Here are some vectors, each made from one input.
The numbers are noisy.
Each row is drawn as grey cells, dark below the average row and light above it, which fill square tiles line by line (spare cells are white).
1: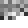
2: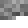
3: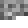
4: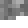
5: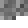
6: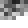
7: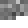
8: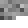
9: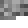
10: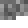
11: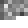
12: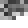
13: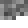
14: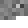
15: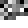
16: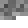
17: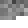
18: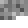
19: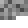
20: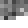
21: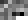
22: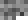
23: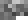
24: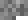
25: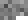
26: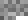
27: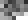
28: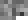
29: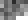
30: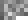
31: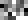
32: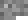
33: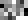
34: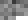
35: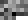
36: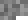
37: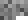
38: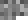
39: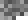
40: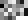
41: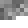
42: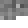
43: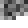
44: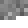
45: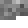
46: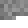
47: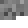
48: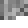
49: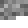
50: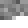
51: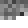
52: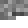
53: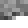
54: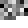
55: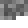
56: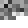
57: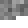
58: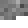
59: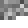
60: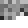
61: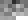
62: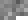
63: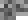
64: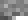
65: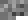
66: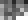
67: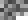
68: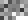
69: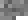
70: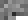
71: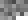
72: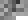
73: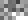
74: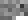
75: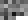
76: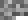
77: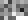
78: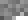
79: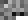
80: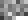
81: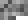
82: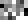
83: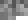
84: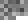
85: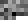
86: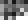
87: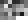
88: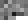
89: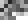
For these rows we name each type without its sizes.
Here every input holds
either a fixed value, or two labels and a node of a tree.
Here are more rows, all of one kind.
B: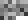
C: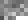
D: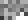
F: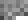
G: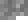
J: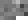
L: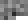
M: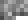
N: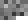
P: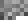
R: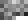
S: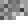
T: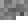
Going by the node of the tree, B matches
C, F and J.
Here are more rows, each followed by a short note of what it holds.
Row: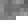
two labels and a node of a tree
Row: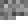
two labels and a node of a tree
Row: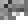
two labels and a node of a tree
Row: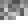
two labels and a node of a tree
